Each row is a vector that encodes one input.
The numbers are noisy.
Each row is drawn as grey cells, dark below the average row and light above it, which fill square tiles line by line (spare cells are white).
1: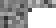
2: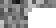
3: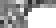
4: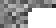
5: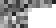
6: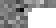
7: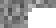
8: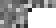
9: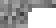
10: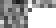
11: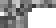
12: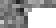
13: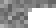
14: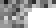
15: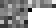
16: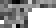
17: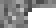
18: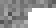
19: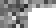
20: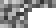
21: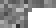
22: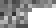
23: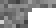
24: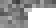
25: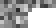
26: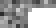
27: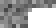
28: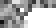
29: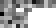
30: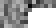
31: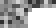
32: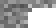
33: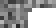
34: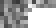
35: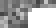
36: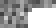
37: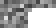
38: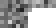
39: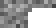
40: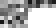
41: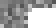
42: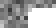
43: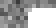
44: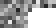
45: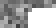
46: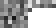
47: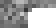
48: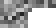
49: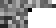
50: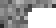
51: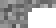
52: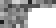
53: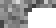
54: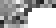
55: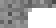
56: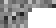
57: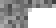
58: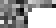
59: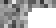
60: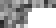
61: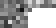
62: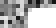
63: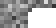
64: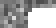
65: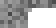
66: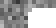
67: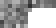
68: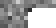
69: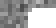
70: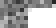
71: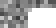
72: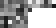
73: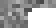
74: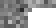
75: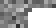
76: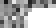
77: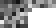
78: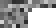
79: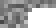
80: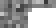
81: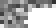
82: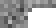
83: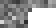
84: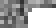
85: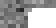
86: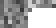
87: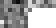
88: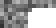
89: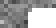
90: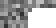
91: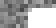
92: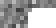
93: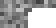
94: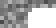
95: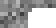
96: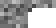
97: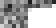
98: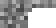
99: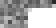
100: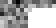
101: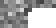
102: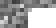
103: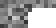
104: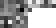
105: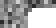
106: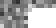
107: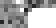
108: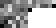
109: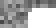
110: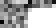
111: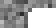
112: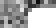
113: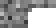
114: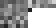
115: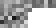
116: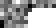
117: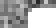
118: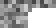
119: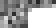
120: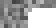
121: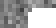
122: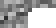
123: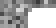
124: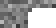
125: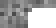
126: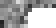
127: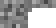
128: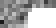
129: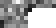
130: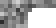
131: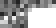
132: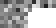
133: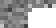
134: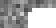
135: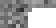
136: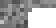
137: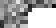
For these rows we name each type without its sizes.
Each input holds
a list of points on a line.
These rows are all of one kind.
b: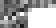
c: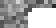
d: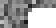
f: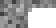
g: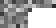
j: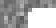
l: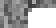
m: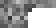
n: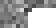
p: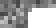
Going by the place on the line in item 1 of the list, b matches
c, d, f and n.
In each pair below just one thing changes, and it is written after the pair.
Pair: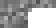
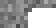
the place on the line in item 2 of the list
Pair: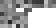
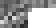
the place on the line in item 2 of the list
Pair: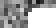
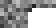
the place on the line in item 1 of the list
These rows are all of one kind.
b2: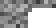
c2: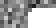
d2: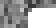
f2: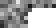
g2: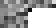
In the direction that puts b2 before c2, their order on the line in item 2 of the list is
f2, g2, b2, c2, d2.
